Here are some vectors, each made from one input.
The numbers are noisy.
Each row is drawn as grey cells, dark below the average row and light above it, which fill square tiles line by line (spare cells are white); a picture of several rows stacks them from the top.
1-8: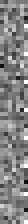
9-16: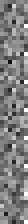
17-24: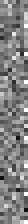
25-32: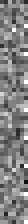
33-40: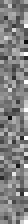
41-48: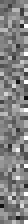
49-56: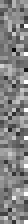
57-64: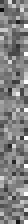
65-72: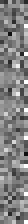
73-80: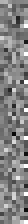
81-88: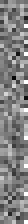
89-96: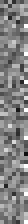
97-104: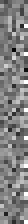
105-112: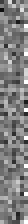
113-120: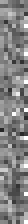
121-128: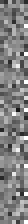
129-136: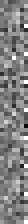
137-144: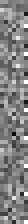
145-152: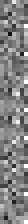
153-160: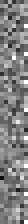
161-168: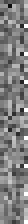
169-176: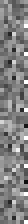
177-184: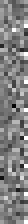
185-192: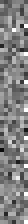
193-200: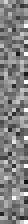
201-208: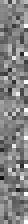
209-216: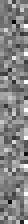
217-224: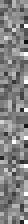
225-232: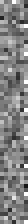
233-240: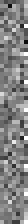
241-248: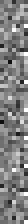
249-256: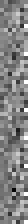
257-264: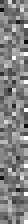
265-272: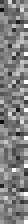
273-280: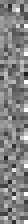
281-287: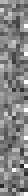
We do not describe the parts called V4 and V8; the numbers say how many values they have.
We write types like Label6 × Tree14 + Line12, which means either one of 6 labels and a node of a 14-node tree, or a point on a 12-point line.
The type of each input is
Bool × V8 + (Tree10 + Unit) × V4.
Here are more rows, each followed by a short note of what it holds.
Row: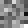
a value of V4
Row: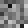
a true/false value and a value of V8
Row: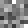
a value of V4
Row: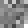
a node of a 10-node tree and a value of V4
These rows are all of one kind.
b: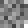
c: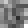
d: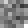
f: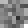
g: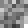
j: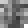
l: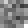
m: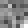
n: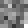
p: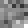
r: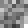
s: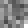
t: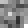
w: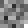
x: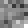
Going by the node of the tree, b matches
d, l, p and x.
